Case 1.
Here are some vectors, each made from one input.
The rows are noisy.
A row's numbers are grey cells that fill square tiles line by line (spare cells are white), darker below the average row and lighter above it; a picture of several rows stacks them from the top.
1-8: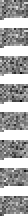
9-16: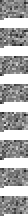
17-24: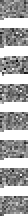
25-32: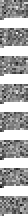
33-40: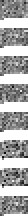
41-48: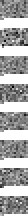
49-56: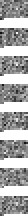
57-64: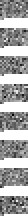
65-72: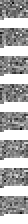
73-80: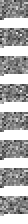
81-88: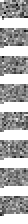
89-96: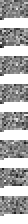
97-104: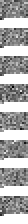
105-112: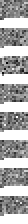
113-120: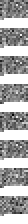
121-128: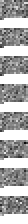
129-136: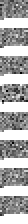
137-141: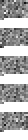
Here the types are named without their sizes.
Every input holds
either three true/false values, or a list of points on a line.
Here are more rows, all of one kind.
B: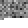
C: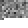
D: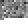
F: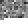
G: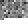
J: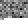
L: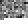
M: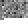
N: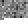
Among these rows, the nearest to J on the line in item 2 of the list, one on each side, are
F and L.
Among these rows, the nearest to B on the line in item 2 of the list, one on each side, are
D and F.
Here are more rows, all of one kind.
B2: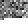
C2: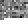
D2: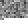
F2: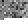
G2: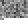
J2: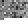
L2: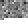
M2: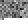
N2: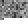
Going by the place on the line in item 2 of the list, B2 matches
F2, G2 and L2.
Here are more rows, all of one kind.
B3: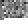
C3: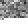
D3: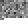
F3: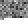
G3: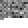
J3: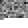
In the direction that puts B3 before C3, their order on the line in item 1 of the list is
F3, G3, D3, B3, J3, C3.
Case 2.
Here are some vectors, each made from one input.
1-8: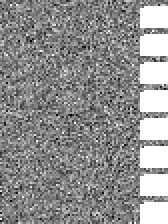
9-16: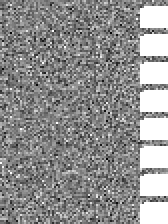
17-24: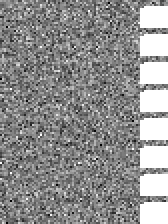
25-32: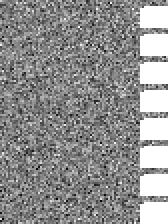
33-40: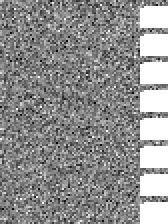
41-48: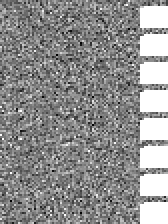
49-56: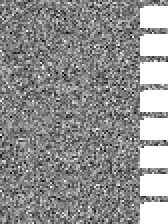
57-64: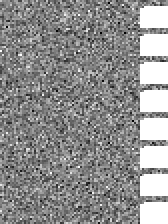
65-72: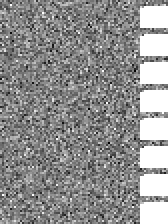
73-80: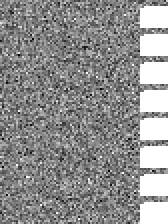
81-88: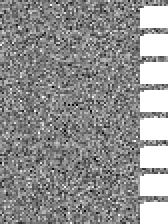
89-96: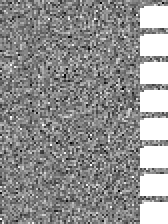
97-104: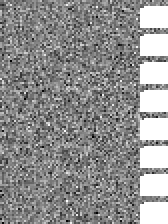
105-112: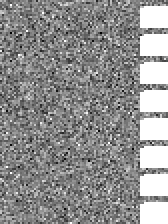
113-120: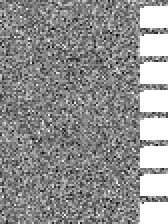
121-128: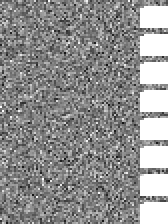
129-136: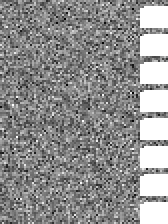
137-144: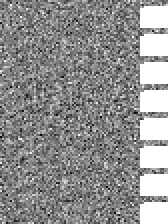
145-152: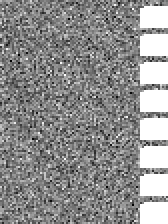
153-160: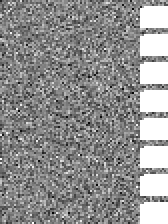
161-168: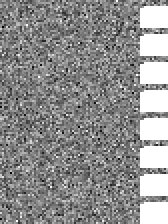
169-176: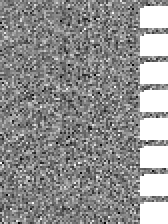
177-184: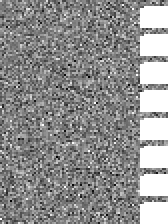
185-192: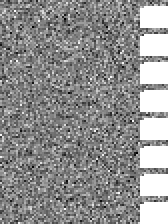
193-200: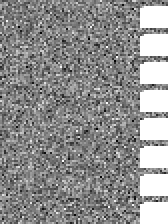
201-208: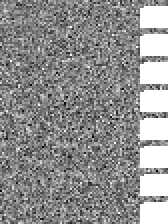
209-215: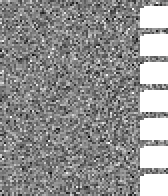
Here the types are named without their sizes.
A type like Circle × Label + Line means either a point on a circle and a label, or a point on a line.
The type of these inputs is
(Circle + Line) × (Tree + Unit).
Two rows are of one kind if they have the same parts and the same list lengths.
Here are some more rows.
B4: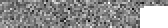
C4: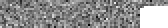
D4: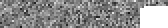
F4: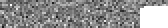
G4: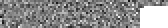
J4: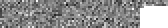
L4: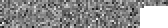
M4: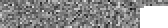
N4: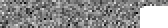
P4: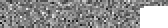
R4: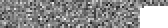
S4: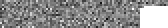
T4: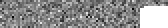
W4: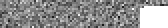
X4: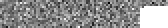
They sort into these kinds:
B4, D4, L4, M4, N4, T4
C4, F4, P4
G4, X4
J4, R4, S4, W4

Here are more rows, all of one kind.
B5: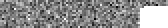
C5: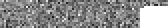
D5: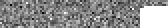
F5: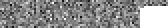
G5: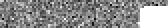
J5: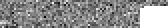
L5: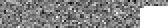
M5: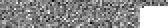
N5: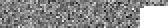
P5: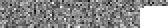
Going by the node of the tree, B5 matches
C5 and L5.
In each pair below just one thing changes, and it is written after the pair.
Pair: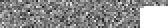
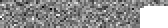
the place on the circle
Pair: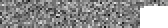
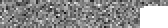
the node of the tree
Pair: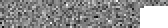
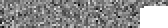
the place on the circle
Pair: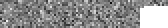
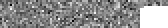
the node of the tree
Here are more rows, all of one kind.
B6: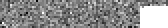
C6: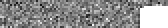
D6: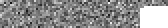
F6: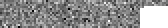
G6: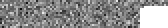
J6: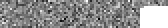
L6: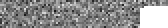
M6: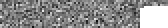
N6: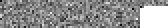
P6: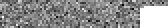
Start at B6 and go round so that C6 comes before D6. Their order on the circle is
B6, M6, G6, L6, C6, P6, F6, N6, D6, J6.
